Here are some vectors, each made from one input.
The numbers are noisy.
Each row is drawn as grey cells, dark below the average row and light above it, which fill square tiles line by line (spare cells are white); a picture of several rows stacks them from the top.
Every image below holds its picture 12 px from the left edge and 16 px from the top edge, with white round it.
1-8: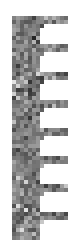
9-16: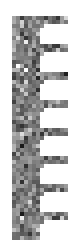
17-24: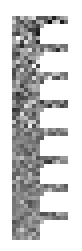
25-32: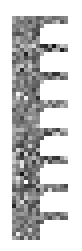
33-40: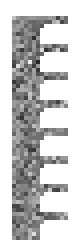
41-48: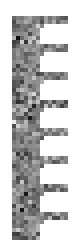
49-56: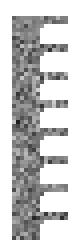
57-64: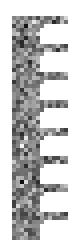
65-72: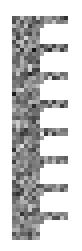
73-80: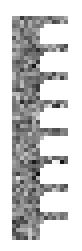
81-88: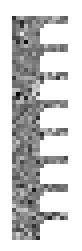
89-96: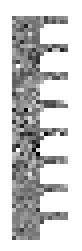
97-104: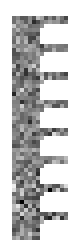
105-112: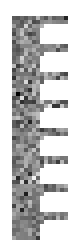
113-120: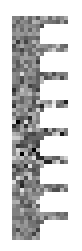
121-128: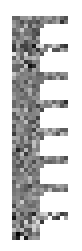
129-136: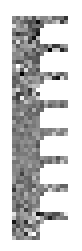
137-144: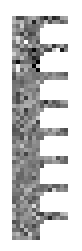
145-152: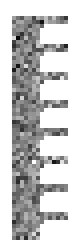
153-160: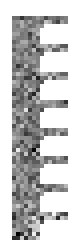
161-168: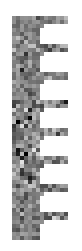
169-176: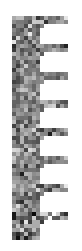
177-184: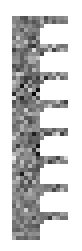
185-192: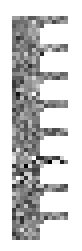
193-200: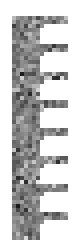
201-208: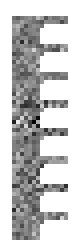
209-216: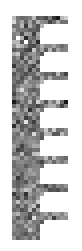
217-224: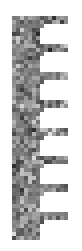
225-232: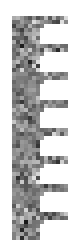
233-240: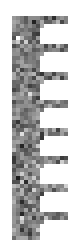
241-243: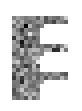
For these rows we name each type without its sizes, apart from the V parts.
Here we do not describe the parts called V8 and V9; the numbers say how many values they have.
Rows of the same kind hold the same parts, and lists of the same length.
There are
3 kinds of row.
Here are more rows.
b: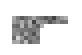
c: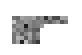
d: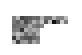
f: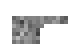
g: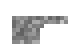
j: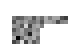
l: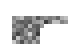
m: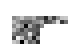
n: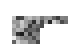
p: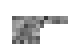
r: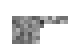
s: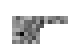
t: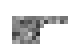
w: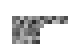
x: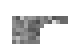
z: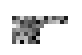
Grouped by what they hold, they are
b, c, d, m, p, z
f, n, r, s, t, x
g, j, l, w

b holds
a true/false value and a value of V9.
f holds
a point on a circle and a label.
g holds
a label and a value of V8.
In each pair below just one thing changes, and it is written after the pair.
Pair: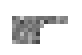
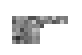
the label
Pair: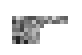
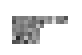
the value of V8
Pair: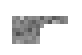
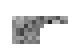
the label
